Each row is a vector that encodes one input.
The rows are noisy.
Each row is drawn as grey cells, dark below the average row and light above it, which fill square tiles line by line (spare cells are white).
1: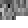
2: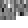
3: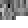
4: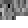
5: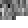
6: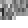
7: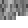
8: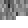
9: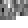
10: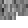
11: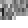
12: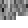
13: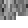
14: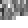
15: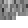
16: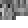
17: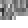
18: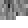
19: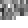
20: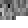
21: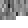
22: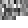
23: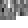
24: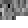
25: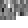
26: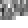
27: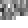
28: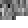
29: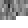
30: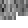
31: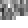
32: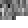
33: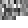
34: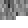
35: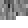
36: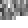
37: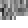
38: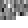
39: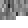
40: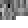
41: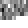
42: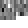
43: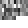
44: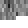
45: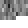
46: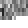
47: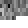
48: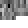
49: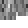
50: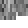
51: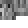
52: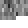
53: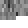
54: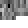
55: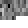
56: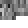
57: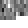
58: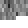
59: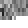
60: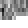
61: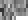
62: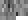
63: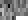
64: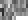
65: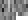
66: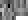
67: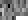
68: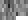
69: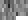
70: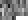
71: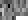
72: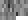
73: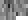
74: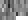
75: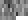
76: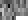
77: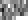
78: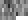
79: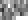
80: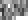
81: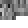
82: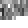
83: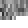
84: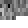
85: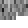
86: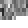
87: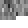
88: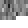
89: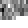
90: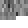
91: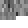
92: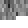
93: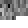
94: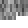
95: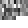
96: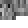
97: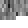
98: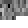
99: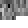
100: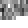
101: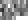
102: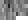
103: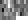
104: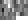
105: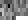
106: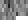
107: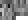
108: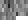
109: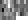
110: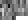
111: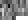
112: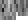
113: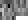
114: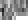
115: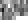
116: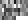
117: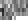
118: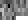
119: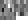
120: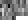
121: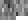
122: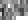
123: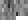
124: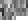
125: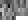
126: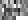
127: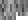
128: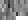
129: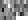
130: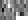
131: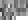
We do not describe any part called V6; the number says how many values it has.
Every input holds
a list of up to two items, each a true/false value and a value of V6.
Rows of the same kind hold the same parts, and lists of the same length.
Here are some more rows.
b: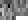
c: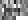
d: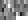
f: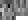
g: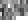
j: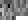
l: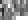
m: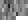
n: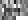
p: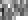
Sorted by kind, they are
b, f, j, m
c, n
d, g, l, p

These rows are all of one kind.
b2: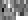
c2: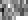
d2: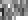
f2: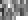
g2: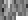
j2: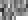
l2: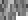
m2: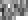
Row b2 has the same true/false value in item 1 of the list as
g2 and l2.
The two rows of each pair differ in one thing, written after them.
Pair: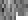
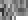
the true/false value in item 1 of the list
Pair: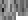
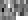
the true/false value in item 2 of the list
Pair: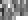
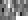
the true/false value in item 1 of the list
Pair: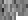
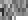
the true/false value in item 1 of the list
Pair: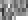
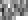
the true/false value in item 2 of the list
